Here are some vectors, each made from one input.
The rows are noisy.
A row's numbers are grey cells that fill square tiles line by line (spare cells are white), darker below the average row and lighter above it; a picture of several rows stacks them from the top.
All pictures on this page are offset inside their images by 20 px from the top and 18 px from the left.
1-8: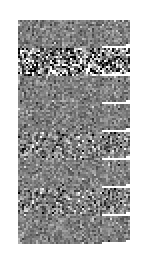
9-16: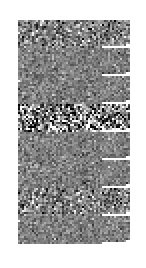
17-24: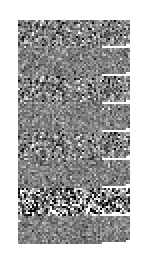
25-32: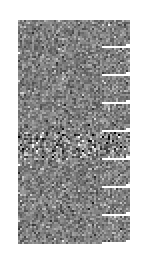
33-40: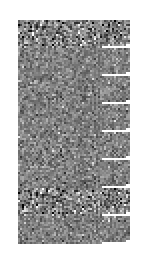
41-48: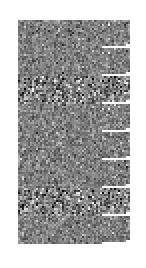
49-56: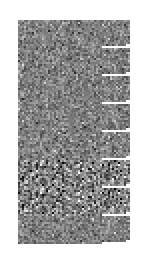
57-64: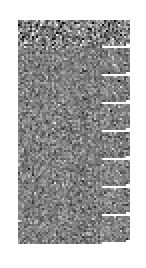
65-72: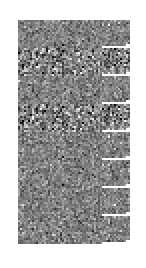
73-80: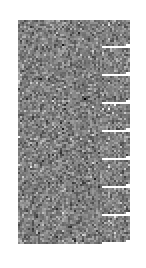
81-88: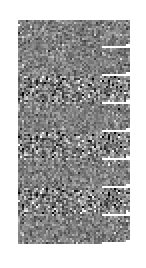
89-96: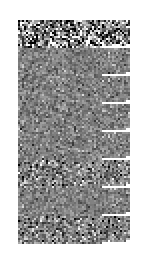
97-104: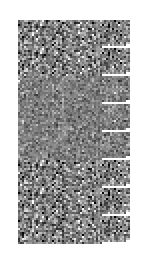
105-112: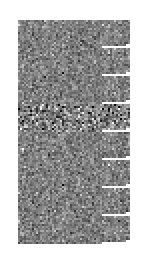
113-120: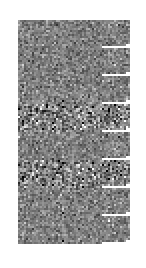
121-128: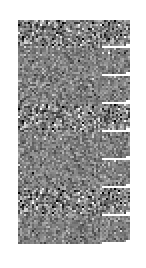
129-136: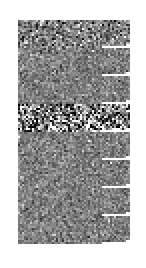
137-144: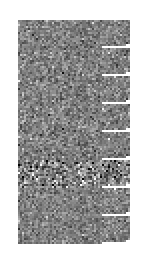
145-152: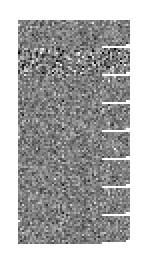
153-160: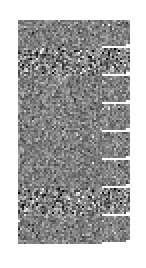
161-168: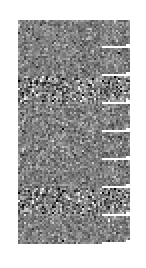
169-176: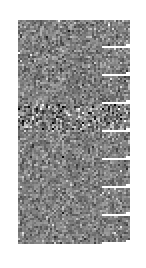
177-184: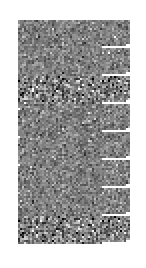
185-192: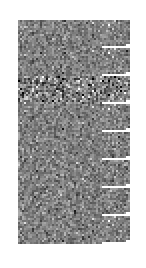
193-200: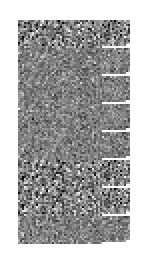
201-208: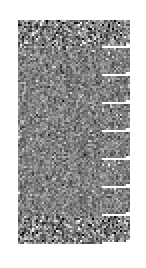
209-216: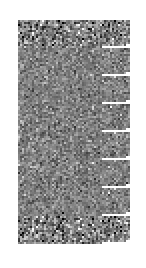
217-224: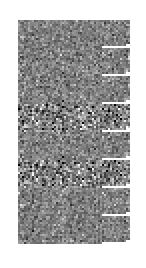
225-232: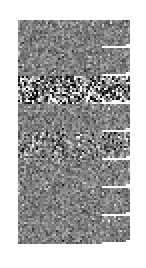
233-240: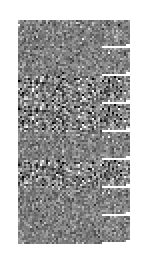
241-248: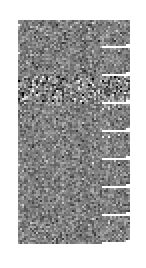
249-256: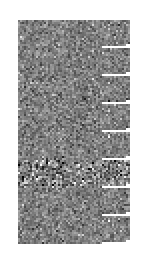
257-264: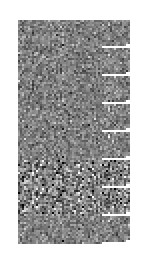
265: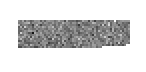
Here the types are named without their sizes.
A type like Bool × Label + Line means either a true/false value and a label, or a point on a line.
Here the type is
List((Circle + Unit) × Label × Line).
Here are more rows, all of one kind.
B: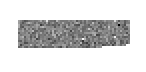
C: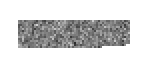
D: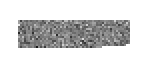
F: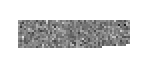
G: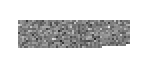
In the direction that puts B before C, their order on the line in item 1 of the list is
G, D, B, F, C.
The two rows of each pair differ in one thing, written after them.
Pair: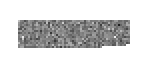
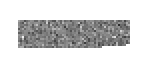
the place on the line in item 2 of the list
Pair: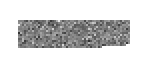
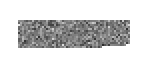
the place on the line in item 2 of the list
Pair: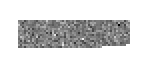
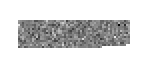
the label in item 1 of the list
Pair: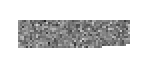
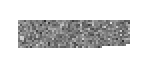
the label in item 1 of the list
